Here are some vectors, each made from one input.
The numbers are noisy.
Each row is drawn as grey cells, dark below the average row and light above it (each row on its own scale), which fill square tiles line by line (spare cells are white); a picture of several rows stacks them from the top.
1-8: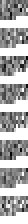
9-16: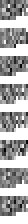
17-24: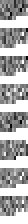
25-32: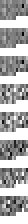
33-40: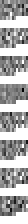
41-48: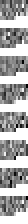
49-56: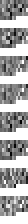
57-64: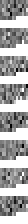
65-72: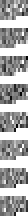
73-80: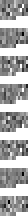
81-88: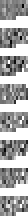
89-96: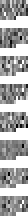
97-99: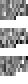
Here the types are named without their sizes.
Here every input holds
a true/false value, together with either a point on a line, or a node of a tree.
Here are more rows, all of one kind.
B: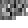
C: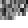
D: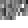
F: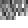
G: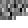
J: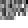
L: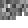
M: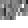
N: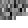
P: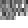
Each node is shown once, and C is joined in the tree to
N.
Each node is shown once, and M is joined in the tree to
D.
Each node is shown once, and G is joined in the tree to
D, J and N.
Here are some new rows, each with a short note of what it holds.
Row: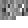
a point on a line and a true/false value
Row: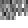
a node of a tree and a true/false value
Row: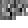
a node of a tree and a true/false value
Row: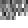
a node of a tree and a true/false value
